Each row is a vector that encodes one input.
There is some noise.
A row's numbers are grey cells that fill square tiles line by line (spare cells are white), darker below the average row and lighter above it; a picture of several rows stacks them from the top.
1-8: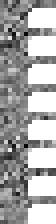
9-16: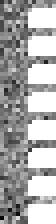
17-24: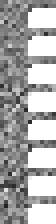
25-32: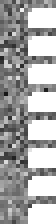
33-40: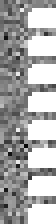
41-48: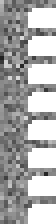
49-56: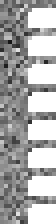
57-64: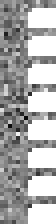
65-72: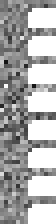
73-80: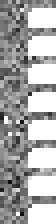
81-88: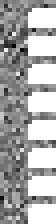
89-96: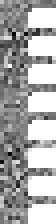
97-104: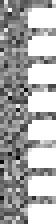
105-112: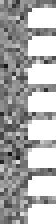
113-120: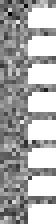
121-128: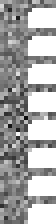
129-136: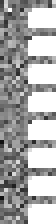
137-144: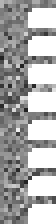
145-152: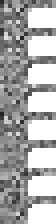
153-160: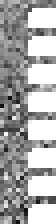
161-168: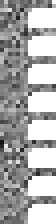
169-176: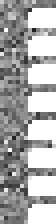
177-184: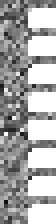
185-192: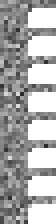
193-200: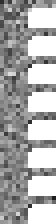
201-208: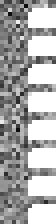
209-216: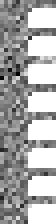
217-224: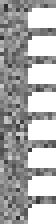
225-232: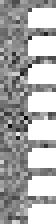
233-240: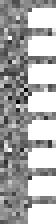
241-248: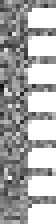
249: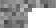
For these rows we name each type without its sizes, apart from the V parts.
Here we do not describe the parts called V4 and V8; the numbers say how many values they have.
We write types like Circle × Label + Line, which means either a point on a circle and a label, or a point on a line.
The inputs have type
(Bool × V8 + V4) × Label + Tree.
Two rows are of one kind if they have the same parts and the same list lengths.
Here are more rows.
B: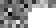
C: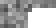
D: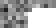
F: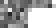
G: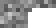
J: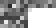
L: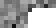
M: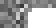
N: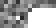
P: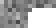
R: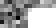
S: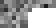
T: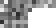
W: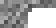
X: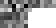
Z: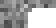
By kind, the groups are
B, F, J, R, T, X
C, D, G, L, S, W, Z
M, N, P

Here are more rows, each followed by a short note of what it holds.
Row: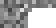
a label and a value of V4
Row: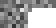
a label and a value of V4
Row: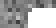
a label and a value of V4
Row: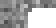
a label, a true/false value and a value of V8
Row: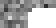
a label, a true/false value and a value of V8
